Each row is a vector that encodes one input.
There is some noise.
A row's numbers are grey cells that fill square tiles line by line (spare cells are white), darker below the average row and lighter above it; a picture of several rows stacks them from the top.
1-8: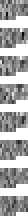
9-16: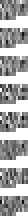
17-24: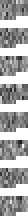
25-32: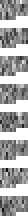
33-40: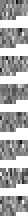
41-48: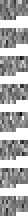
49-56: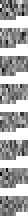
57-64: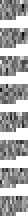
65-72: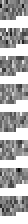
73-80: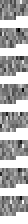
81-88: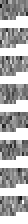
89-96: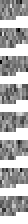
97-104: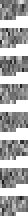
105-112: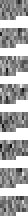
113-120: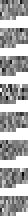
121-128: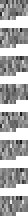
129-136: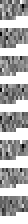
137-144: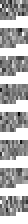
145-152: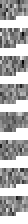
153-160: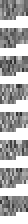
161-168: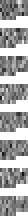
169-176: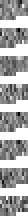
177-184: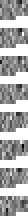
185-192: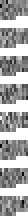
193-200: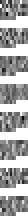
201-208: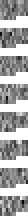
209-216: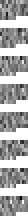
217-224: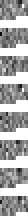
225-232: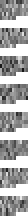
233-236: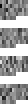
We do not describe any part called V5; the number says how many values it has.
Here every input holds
a point on an 8-point line, together with either a point on an 8-point line, or four true/false values and a value of V5.
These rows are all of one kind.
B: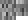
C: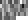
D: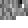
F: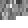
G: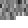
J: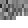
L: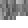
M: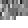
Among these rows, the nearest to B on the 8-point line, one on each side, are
C and L.
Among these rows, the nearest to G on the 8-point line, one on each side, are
D and J.
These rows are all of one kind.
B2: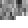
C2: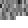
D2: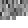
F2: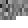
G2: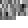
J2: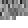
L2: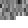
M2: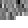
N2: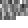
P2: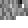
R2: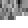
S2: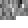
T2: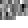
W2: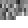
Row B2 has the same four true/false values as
C2, D2, J2 and T2.
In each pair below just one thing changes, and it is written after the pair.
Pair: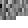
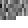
one of the four true/false values
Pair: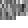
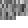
one of the four true/false values
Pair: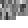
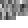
one of the four true/false values
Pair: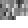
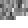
the value of V5
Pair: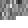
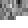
the place on the 8-point line
